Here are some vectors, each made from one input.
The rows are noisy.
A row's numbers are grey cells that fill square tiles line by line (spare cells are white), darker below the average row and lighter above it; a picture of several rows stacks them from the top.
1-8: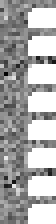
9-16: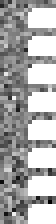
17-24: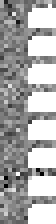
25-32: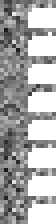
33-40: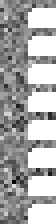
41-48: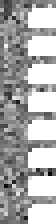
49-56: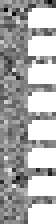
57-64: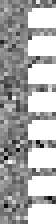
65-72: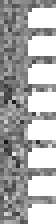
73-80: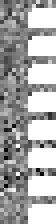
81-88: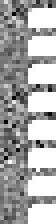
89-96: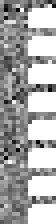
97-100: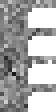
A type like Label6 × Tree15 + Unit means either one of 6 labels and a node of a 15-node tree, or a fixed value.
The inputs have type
(Bool × Bool × Bool + Line4) × Line4.
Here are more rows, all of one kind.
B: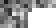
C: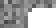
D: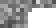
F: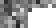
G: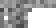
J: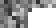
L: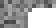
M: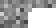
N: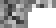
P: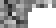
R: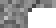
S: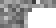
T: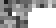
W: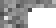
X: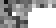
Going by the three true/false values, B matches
F, J, R and W.
